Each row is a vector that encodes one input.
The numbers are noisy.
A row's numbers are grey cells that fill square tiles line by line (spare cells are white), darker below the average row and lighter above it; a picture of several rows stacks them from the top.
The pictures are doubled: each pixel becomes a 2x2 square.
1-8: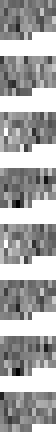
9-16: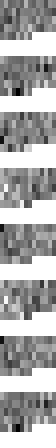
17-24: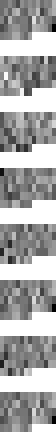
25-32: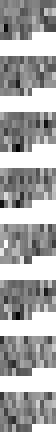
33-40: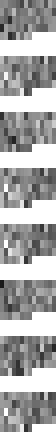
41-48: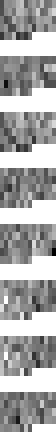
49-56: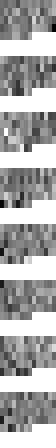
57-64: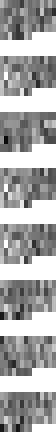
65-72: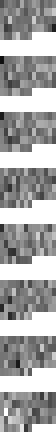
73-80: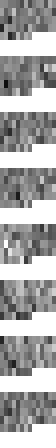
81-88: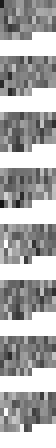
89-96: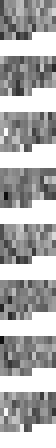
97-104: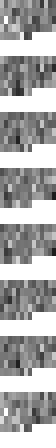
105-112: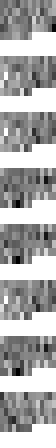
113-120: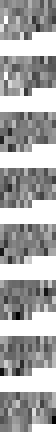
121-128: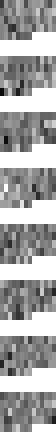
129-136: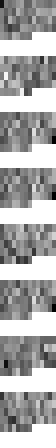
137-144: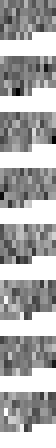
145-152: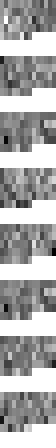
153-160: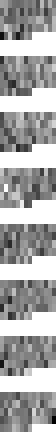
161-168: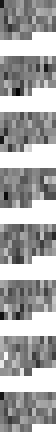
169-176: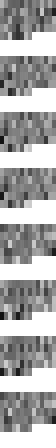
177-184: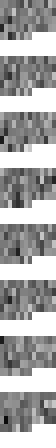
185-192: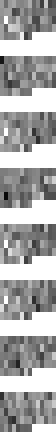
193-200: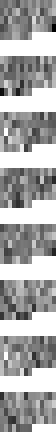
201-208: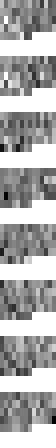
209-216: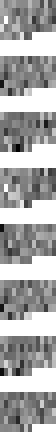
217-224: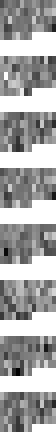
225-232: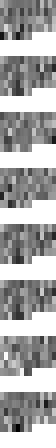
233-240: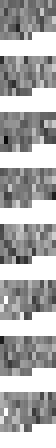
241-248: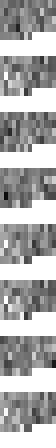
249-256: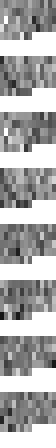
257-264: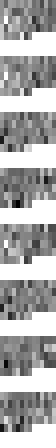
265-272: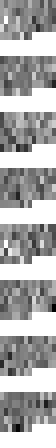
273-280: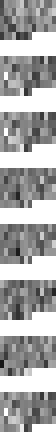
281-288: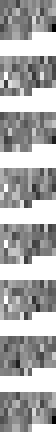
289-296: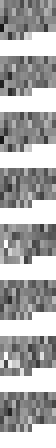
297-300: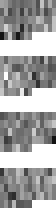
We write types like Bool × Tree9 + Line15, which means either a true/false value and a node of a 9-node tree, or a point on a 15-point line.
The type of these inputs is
Circle6 + Tree13 + Unit.
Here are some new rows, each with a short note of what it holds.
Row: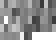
a point on a 6-point circle
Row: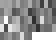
a fixed value
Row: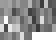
a fixed value
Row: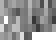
a point on a 6-point circle
